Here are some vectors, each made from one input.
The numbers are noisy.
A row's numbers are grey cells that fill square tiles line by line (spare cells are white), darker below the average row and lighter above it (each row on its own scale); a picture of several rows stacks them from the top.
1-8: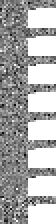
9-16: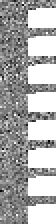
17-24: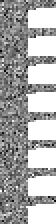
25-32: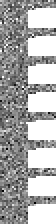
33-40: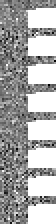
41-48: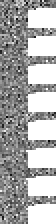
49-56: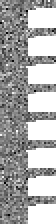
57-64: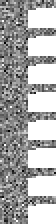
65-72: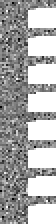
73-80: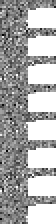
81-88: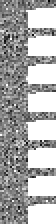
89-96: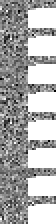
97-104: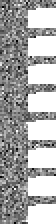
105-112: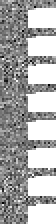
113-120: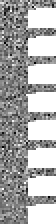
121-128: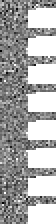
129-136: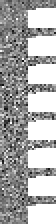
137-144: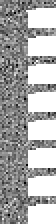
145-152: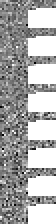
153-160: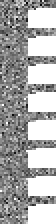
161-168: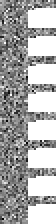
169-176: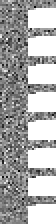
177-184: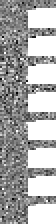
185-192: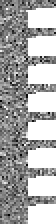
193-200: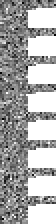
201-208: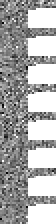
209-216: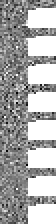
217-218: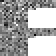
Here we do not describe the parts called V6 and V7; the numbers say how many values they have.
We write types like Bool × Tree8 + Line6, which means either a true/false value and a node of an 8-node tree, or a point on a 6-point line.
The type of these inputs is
Bool × (Line5 + V7) + Label8 × Label8 + V6.
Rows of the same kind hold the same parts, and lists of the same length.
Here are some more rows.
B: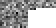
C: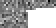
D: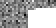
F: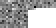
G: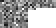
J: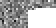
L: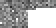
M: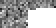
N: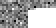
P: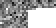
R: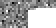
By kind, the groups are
B, M
C, D, F, N, P, R
G
J, L

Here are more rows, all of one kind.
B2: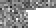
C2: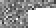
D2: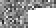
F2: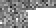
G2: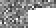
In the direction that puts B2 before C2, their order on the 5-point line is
B2, F2, D2, G2, C2.
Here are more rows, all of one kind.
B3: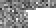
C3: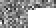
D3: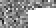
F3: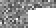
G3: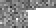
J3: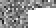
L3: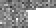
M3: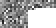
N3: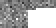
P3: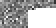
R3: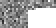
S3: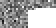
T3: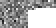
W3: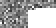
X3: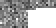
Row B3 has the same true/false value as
G3, L3, N3 and X3.
